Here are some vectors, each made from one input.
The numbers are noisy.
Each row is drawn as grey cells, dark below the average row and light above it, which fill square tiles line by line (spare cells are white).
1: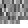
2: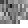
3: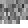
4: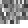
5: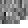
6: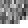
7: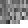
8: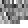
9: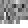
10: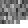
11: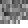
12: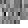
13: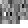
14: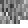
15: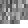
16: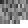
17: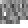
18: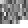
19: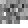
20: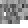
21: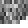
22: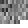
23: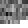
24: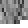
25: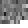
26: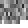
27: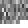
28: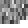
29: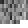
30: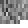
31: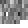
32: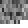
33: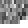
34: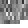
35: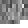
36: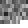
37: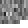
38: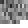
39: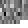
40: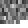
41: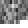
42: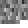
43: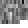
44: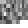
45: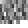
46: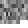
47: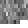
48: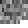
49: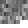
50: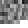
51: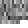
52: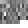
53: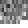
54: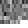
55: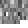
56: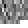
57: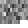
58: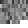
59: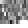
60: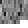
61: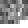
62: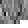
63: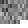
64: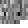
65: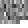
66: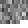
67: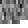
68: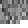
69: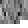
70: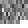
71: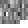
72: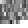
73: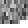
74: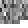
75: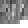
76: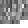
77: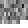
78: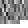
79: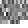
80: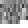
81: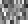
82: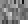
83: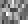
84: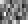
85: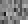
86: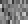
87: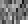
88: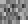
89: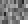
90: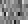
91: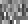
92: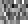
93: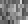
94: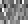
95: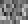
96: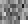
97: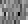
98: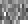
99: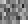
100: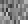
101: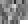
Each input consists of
a point on a 5-point line, together with either a point on a 5-point line, or a point on a 9-point line.
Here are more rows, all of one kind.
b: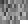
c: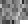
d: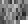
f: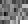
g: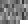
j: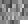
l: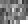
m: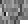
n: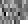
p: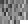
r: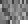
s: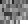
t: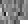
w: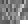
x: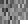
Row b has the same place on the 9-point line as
j, p, w and x.
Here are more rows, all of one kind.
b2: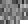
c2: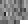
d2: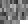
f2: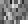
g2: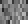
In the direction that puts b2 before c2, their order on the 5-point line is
f2, d2, b2, c2, g2.
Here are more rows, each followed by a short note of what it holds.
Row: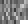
a point on a 5-point line and a point on a 9-point line
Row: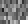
a point on a 5-point line and a point on a 9-point line
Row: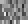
a point on each of two 5-point lines
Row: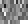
a point on each of two 5-point lines
